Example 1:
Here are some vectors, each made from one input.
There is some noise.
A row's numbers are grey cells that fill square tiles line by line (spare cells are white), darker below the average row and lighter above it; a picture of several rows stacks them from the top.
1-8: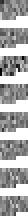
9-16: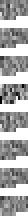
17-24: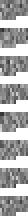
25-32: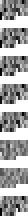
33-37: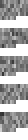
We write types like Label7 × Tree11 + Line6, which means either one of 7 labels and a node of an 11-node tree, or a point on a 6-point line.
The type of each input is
Bool × Bool × Bool + Line4.
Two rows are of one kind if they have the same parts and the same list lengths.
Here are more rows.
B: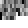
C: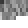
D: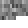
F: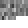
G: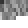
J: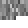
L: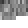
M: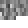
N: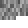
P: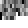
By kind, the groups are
B, P
C, D, F, G, J, L, M, N

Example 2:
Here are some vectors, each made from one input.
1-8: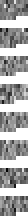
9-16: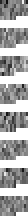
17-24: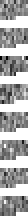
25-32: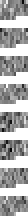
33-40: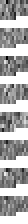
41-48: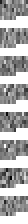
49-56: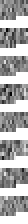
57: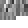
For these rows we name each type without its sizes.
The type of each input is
(Bool × Bool × Bool + Unit) × Line.
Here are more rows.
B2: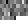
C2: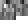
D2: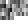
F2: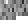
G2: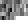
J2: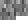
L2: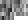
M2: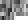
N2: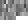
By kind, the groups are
B2, C2, F2, J2, N2
D2, G2, L2, M2

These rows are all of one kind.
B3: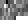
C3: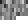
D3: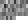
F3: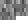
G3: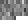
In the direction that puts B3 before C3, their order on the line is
B3, F3, G3, D3, C3.
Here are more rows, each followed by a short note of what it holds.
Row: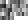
a point on a line
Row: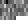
a point on a line and three true/false values
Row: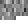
a point on a line and three true/false values
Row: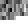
a point on a line
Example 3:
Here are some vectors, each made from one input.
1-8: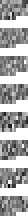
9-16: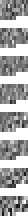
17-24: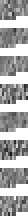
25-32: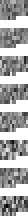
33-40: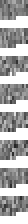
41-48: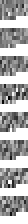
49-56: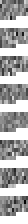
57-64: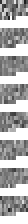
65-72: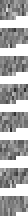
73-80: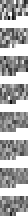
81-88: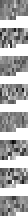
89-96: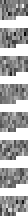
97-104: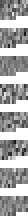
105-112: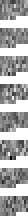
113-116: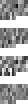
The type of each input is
(Circle8 + Unit) × Line11.
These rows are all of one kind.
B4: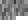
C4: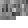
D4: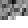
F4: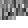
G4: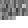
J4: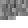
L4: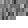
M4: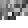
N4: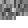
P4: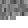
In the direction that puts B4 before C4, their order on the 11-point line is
P4, B4, N4, J4, G4, D4, M4, C4, L4, F4.
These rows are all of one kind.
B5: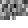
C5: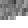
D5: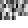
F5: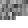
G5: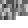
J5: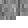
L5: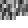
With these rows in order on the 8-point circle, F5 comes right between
B5 and L5.
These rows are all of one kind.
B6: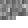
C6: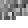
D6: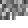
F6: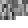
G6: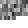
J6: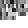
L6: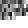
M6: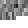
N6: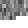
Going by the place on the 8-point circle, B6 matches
G6, L6 and N6.
